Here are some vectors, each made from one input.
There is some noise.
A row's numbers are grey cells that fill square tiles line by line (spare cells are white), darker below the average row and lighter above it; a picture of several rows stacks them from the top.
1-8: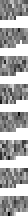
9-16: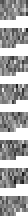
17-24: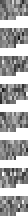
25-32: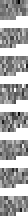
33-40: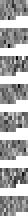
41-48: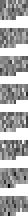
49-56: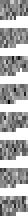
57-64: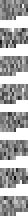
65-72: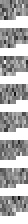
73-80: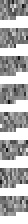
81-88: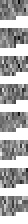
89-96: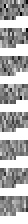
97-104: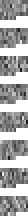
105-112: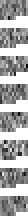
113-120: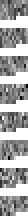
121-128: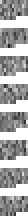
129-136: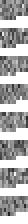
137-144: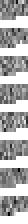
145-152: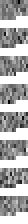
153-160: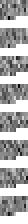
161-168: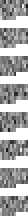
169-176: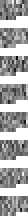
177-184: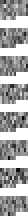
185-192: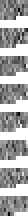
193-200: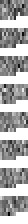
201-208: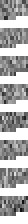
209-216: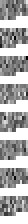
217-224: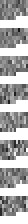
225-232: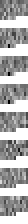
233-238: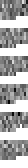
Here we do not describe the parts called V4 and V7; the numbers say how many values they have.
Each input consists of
either one of 6 labels and a value of V7, or a point on a 3-point line, a point on a 6-point line and three true/false values, or a point on an 8-point line and a value of V4.
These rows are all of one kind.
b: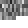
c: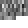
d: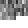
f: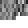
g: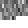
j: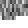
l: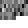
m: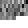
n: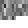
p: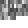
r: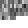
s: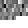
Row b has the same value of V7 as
c, j and m.
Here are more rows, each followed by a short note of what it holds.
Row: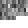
a point on a 3-point line, a point on a 6-point line and three true/false values
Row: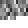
a point on an 8-point line and a value of V4
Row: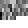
a point on an 8-point line and a value of V4
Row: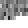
a point on a 3-point line, a point on a 6-point line and three true/false values
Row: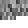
a point on an 8-point line and a value of V4
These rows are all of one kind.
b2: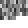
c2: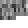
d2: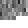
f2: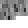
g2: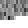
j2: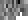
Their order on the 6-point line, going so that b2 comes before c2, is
b2, g2, f2, j2, c2, d2.
